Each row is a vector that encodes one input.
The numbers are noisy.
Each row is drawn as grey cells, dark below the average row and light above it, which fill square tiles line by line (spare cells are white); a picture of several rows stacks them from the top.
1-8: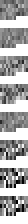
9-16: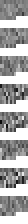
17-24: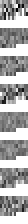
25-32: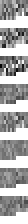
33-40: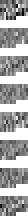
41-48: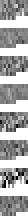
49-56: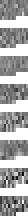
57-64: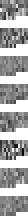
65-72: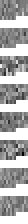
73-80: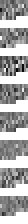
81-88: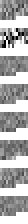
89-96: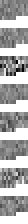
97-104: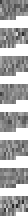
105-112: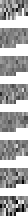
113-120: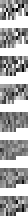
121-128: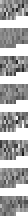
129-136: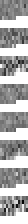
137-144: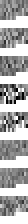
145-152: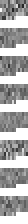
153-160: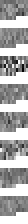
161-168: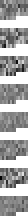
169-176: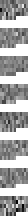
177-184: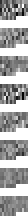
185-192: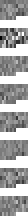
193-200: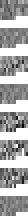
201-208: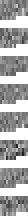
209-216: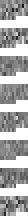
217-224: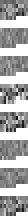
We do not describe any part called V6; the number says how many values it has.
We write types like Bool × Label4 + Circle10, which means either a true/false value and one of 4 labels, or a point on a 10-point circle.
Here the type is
Label7 × Label7 + Tree8 × (Tree8 + V6).
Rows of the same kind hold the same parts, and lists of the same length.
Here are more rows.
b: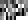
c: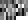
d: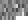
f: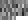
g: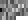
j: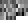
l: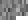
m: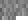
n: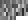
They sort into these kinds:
b, c, j
d, g, m
f, l, n

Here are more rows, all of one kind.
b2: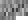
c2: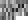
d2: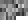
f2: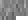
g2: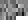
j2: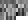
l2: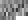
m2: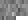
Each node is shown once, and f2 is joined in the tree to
c2.
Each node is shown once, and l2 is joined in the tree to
b2 and m2.
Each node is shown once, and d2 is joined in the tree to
b2 and c2.
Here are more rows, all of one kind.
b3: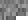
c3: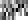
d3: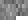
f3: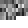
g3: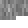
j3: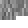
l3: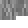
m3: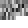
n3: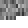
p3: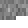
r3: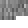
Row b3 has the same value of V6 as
m3 and p3.
